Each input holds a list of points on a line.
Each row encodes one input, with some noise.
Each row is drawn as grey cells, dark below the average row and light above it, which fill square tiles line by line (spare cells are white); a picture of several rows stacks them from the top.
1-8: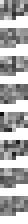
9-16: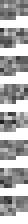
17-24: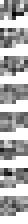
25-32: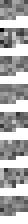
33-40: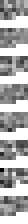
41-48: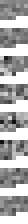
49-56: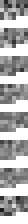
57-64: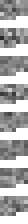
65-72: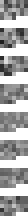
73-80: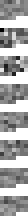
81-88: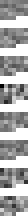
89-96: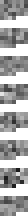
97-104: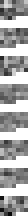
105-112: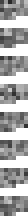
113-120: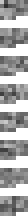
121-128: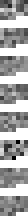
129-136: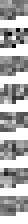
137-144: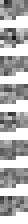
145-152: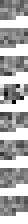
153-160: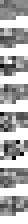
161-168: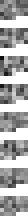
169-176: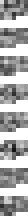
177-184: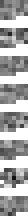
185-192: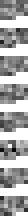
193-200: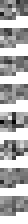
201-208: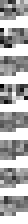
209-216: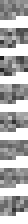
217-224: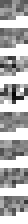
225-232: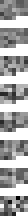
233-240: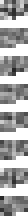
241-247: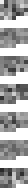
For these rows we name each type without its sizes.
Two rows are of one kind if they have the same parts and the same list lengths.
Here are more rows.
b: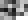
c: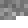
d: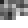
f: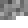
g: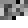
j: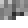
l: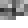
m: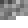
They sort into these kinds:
b, d, j, l
c, f, m
g

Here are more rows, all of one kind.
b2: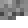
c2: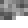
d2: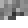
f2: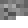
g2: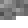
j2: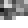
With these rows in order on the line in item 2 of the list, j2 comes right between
f2 and g2.
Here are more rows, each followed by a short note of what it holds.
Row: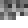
a list of two items
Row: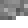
a list of one item
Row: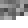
a list of two items
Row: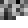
the empty list
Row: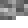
a list of one item
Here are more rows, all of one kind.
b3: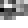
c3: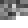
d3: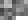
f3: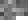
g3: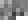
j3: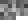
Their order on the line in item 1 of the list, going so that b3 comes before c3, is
g3, d3, f3, b3, j3, c3.
